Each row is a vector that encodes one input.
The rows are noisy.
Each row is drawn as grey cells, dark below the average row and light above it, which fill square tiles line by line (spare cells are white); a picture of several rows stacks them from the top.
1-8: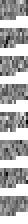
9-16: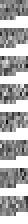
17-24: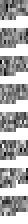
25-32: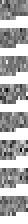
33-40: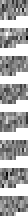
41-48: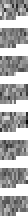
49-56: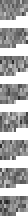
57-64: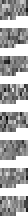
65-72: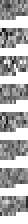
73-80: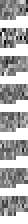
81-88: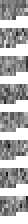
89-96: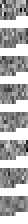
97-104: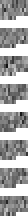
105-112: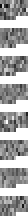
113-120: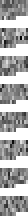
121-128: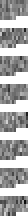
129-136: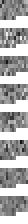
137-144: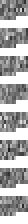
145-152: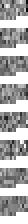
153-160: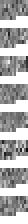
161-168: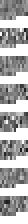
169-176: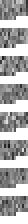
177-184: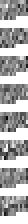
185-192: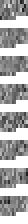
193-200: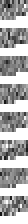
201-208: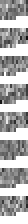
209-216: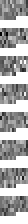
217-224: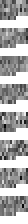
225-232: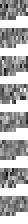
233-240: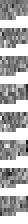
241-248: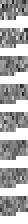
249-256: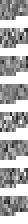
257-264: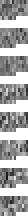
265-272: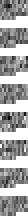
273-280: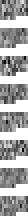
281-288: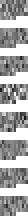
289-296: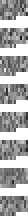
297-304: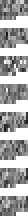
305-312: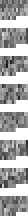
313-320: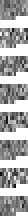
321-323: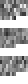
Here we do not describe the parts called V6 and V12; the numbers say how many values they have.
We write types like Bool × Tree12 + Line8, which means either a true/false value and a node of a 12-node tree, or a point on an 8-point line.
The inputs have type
Label7 × Label7 + (Tree9 + V12) × V6 + Unit.
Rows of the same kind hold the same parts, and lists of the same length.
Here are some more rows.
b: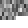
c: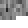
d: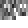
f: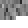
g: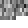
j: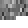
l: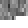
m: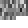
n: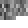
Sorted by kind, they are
b, g, l
c, f, j, n
d
m

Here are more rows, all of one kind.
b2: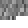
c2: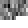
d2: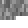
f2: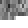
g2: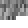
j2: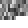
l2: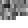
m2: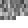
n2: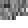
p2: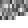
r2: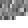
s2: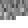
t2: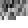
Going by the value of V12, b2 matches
g2, r2 and s2.
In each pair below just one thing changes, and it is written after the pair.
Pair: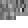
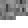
the value of V6
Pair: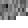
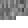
the node of the tree
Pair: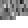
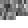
the node of the tree
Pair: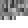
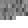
the node of the tree
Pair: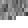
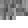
the node of the tree
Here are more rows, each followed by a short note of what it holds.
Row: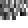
a fixed value
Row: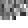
a fixed value
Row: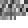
two labels (each one of 7)
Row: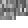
a node of a 9-node tree and a value of V6
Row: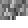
a value of V6 and a value of V12
